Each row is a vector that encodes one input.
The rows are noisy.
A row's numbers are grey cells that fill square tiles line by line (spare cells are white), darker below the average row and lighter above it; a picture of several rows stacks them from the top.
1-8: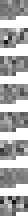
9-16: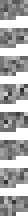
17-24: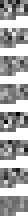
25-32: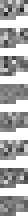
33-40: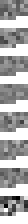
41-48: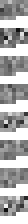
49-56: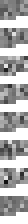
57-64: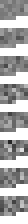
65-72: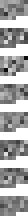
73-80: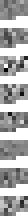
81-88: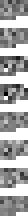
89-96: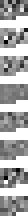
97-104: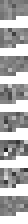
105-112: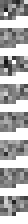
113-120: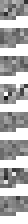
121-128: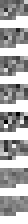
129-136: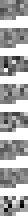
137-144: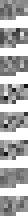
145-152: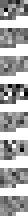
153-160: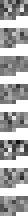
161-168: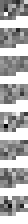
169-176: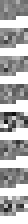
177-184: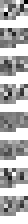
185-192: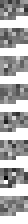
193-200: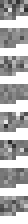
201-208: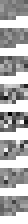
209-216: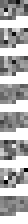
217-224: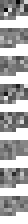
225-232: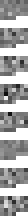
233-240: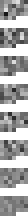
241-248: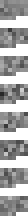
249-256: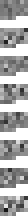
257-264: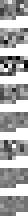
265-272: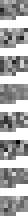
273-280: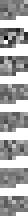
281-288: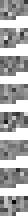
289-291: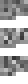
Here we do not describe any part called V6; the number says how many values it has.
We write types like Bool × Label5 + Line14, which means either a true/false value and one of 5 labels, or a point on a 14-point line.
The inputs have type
(Bool × Bool × Bool + Label10) × V6.
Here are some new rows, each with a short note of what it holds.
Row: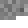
three true/false values and a value of V6
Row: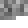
one of 10 labels and a value of V6
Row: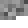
three true/false values and a value of V6
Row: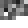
one of 10 labels and a value of V6
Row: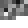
three true/false values and a value of V6
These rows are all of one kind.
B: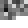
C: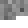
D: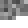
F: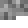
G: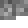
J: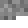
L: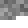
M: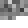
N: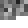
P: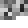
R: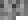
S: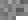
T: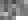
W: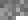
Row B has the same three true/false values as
G, R, T and W.
